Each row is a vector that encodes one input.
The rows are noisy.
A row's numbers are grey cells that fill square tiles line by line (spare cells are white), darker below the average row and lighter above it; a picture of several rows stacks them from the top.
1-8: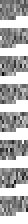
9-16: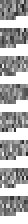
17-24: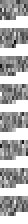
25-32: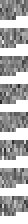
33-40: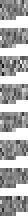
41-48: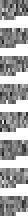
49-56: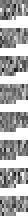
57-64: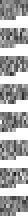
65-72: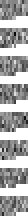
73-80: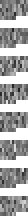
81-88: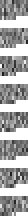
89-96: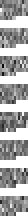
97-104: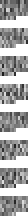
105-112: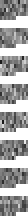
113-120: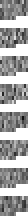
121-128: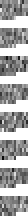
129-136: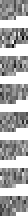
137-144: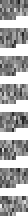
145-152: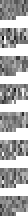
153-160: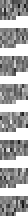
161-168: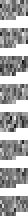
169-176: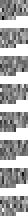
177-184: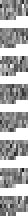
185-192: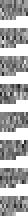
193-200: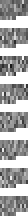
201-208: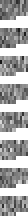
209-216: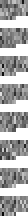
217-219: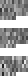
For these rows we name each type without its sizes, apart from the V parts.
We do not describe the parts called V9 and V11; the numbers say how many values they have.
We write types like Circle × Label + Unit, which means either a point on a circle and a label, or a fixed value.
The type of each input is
Bool × Line × V9 + V11.
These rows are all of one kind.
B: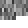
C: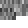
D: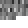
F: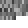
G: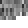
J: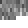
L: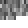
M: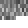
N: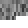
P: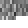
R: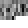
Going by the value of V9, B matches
C, F, N and R.
